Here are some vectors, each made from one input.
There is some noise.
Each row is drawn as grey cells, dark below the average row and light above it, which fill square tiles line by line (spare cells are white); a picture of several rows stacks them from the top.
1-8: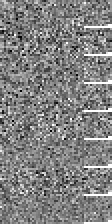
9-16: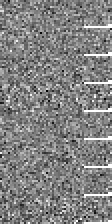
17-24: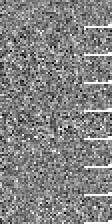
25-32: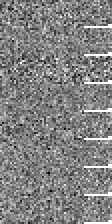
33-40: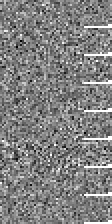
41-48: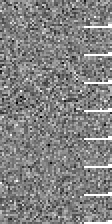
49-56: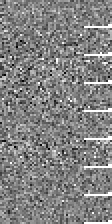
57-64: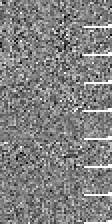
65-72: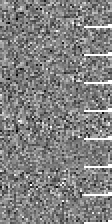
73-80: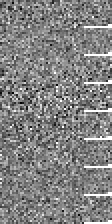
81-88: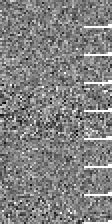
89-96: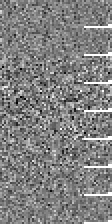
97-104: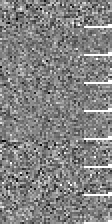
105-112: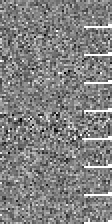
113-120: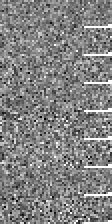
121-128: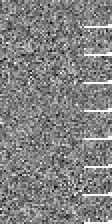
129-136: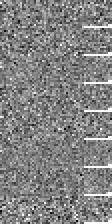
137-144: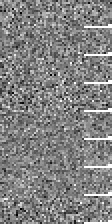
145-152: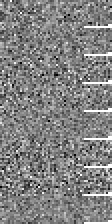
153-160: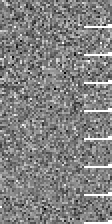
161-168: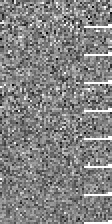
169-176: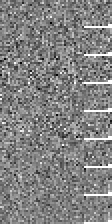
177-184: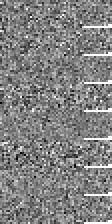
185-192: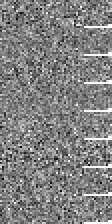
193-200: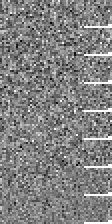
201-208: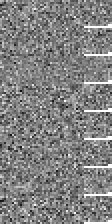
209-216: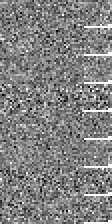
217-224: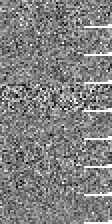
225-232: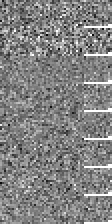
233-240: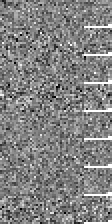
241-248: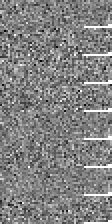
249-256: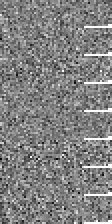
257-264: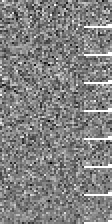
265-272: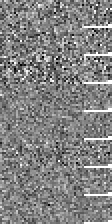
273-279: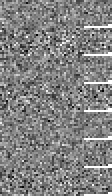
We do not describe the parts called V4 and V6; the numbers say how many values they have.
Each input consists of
either one of 5 labels and a point on an 11-point line, or a true/false value and a value of V6, or two values of V4.
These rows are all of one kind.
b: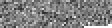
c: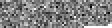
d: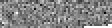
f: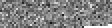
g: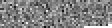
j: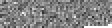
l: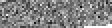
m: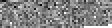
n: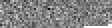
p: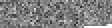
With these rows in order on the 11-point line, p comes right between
c and l.
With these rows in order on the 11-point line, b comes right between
f and j.
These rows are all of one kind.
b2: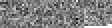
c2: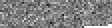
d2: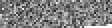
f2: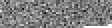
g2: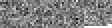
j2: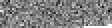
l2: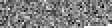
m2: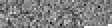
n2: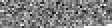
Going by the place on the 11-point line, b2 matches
g2, j2 and l2.
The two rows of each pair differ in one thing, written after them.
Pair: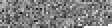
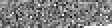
the value of V6
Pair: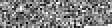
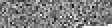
the true/false value
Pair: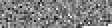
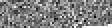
the value of V6
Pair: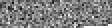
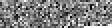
the true/false value
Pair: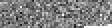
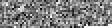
the value of V6
